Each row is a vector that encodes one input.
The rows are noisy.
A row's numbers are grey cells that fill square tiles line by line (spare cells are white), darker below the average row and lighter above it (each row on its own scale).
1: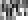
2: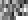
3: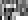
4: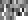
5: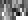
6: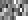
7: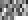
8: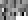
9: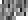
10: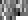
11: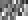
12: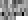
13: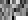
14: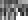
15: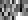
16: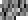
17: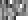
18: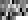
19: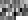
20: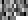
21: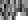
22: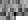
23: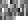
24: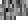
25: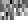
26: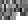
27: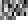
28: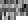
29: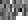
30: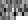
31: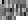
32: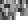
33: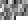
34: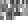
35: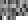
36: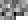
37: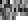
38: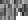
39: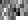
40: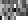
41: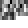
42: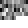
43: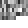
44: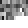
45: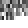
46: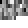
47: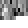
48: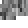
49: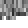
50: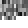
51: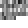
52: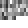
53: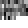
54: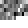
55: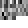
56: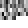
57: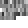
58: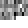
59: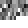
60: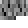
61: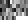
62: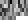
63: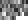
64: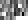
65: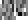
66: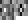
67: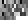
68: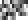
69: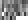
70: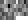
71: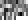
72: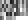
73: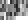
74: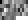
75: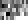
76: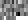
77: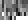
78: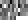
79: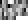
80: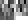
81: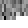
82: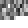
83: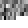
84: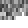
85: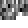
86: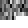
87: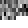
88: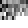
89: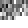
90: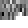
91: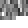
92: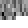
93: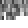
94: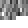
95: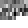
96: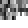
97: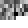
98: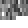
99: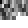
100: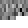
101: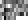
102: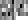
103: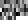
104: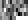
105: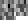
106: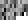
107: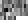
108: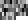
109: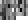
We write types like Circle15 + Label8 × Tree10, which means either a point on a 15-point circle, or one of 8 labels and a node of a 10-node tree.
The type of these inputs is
Circle11 × Line9.
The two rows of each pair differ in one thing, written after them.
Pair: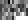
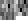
the place on the 11-point circle
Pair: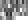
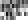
the place on the 11-point circle
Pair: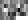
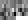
the place on the 9-point line
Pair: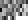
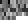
the place on the 9-point line
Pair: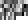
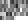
the place on the 9-point line
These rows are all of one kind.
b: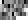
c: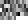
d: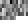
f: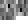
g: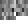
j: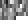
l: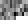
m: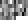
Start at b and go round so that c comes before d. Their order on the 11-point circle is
b, f, g, j, c, m, l, d.
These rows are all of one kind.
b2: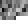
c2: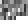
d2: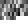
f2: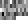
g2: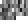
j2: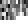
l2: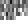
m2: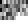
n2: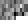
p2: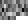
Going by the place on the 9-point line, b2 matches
c2 and n2.
